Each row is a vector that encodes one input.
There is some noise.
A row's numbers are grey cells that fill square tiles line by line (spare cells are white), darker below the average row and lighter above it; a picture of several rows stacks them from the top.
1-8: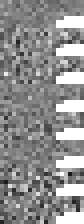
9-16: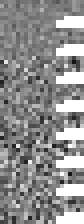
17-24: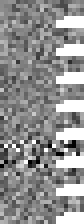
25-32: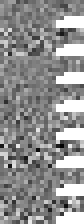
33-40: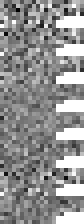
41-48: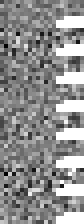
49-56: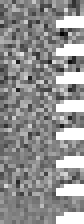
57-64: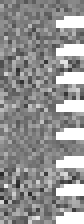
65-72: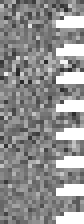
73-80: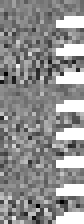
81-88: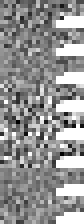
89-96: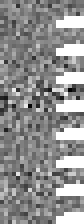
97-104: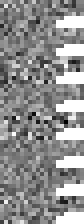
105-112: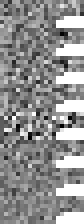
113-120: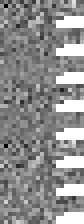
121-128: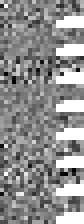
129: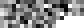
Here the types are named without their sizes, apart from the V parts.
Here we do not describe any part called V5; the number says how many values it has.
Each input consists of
either a true/false value and a value of V5, or a list of points on a line.
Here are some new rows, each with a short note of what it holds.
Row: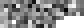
the empty list
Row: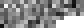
a list of one item
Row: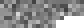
a list of two items
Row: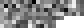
the empty list
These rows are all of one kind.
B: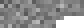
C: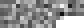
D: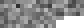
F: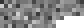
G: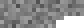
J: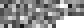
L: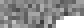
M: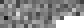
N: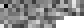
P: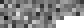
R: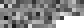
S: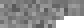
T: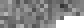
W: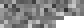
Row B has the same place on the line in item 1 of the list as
F, M and P.
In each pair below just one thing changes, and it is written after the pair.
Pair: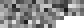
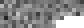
the place on the line in item 1 of the list
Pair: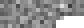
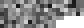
the place on the line in item 1 of the list
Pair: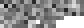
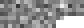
the place on the line in item 2 of the list
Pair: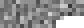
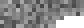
the place on the line in item 2 of the list
